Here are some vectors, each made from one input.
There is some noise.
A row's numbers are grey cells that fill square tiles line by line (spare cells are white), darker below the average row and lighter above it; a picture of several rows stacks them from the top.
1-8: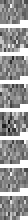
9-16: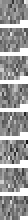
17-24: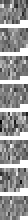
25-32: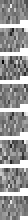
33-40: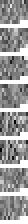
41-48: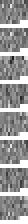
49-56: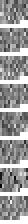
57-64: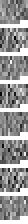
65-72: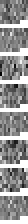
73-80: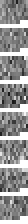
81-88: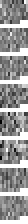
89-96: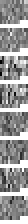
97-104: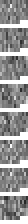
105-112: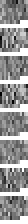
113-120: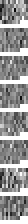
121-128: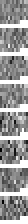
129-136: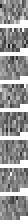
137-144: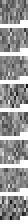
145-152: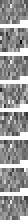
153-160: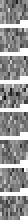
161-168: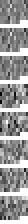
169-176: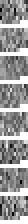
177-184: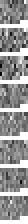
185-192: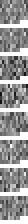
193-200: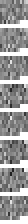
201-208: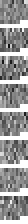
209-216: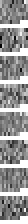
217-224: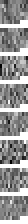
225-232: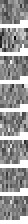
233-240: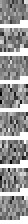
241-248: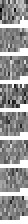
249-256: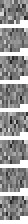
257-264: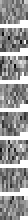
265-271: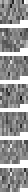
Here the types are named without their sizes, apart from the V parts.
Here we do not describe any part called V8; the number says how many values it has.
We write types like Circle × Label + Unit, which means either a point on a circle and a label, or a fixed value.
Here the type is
(Bool × Bool × Bool × Bool × Bool + Unit) × V8 + Line.
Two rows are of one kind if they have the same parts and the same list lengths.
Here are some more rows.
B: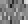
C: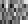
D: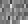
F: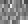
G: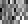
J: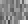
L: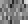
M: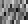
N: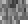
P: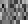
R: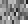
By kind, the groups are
B, D, F, J, L, N, R
C, M, P
G

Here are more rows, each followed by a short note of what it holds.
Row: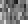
five true/false values and a value of V8
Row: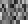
a value of V8
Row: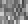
five true/false values and a value of V8
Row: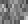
five true/false values and a value of V8
